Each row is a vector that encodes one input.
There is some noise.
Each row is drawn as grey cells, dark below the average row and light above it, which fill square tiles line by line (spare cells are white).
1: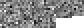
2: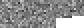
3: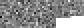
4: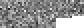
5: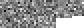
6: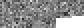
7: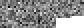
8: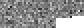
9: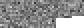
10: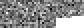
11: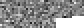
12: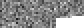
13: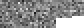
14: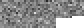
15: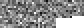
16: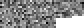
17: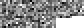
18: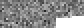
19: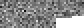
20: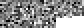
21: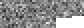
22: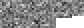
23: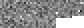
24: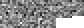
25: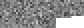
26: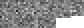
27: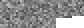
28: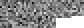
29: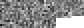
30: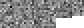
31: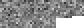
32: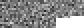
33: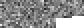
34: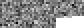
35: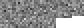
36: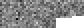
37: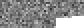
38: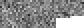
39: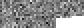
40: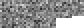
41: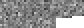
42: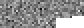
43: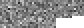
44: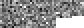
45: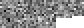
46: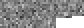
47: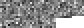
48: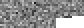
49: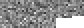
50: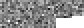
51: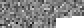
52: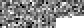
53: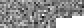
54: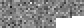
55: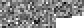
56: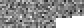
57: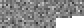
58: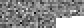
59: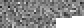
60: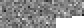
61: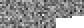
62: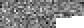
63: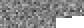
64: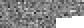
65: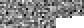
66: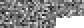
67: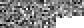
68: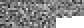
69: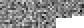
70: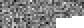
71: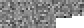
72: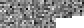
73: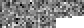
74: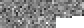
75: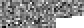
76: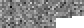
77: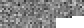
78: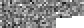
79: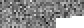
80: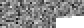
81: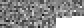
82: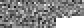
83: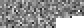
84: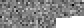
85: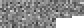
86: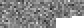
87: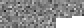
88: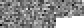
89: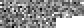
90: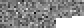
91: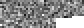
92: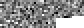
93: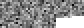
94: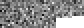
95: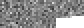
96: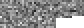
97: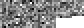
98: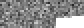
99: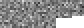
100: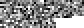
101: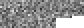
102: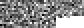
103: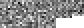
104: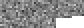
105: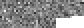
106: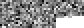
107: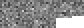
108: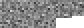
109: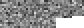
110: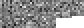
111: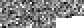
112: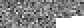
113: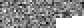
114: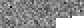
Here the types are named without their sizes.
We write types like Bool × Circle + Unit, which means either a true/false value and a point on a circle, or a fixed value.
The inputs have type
Bool × Bool × Bool × Bool + (Label + Line) × Line.
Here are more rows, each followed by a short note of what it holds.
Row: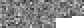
four true/false values
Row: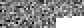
a label and a point on a line
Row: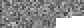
a label and a point on a line
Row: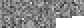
four true/false values
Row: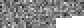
a label and a point on a line
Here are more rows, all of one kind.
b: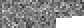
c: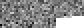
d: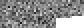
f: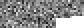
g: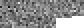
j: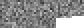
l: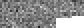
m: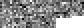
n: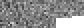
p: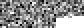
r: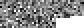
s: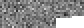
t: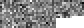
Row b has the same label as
d, j and p.
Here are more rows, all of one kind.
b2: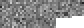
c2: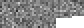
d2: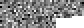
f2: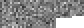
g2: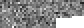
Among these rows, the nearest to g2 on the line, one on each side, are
b2 and c2.
